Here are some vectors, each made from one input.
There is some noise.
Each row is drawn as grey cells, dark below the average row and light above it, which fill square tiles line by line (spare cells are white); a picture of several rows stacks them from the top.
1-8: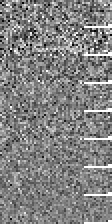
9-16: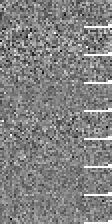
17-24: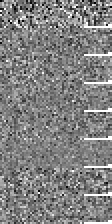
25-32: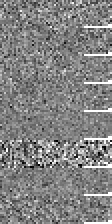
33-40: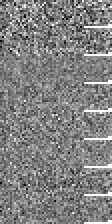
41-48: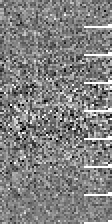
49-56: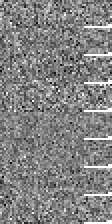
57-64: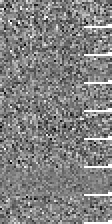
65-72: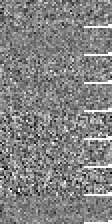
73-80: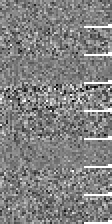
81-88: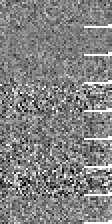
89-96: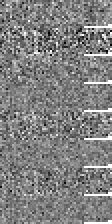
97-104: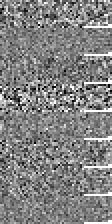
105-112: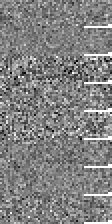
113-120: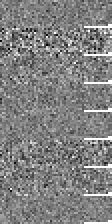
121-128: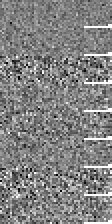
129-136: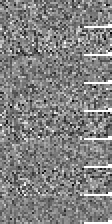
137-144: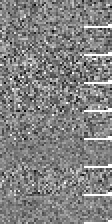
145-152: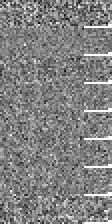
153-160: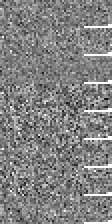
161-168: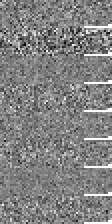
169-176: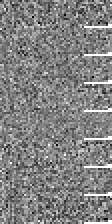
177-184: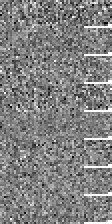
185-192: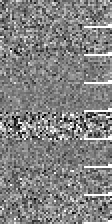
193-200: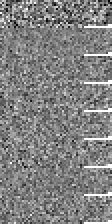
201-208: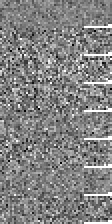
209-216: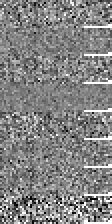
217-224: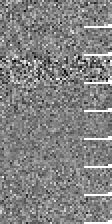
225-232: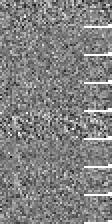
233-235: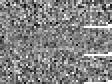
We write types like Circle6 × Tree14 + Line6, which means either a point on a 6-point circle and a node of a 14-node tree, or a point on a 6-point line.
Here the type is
Bool × Bool × Bool × Label6 + Label11.
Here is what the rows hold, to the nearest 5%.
About 60% of them hold one of 6 labels and three true/false values. The rest hold one of 11 labels.
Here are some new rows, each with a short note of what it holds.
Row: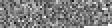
one of 11 labels
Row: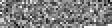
one of 6 labels and three true/false values
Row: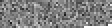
one of 6 labels and three true/false values
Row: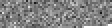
one of 11 labels
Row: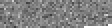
one of 6 labels and three true/false values
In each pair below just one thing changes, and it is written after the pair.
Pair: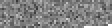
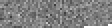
the label
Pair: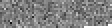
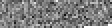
one of the three true/false values
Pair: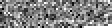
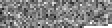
the label
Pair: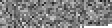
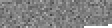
the label
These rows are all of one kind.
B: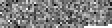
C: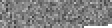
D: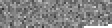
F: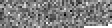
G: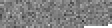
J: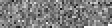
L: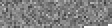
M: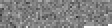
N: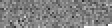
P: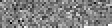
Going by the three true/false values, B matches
F and J.
